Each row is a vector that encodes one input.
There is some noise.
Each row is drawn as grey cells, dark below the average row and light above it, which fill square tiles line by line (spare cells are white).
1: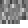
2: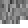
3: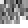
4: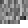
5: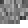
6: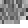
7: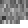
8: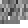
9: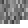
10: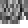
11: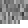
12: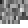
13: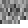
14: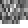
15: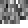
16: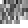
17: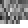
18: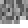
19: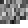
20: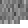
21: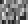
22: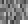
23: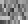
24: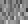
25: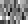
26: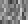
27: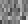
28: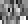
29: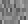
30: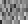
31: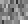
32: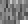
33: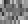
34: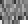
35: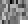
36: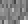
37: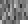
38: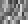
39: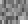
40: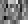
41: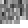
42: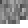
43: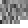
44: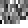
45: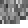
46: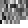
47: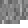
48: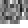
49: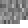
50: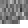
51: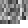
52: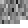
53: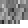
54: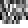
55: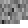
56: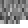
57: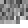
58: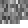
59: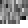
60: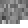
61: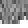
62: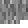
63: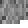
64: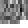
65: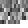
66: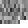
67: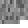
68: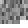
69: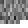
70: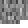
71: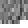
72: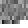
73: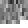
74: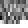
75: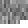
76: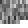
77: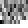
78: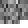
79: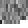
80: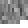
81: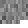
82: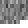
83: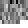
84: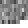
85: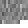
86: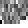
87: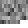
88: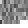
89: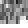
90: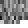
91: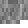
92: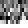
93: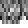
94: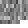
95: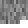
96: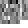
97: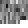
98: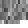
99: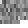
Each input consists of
a node of a 9-node tree, together with either a node of a 9-node tree, or a node of a 10-node tree.
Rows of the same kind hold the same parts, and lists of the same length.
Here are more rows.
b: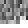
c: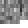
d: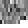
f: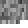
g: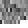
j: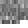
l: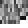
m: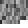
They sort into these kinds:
b, c, j
d, f, g, l, m

